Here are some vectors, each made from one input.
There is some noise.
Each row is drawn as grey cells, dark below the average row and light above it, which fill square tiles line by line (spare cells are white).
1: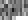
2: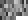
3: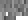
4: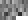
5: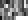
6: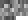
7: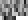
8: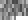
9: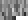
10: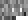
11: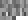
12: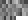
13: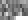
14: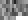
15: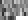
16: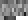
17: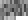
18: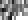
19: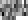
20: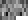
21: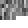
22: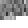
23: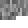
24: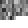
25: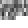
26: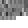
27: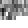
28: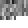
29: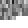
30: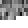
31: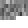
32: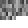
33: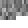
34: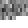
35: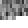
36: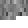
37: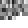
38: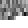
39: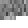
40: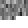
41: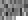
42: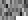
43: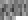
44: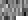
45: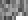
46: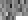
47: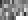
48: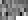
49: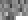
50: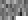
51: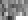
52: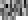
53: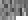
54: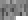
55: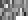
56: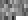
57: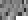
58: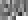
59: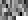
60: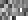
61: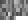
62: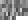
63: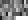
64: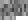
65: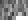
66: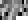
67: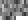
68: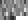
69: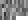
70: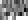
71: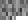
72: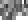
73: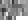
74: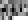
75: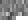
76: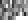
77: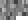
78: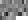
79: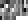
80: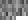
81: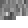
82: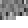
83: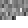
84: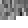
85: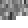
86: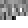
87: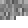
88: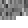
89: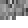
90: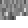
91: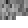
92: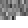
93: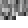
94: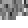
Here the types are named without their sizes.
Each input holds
a point on a line, together with either a fixed value, or a node of a tree.
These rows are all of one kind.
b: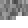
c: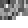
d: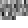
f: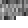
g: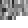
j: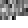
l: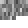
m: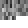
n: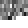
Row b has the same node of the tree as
d, j and l.
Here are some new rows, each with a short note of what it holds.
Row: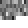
a point on a line and a node of a tree
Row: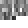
a point on a line and a node of a tree
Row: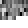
a point on a line
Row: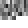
a point on a line
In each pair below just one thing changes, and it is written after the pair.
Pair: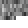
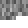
the node of the tree
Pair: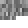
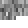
the node of the tree
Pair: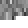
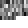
the node of the tree
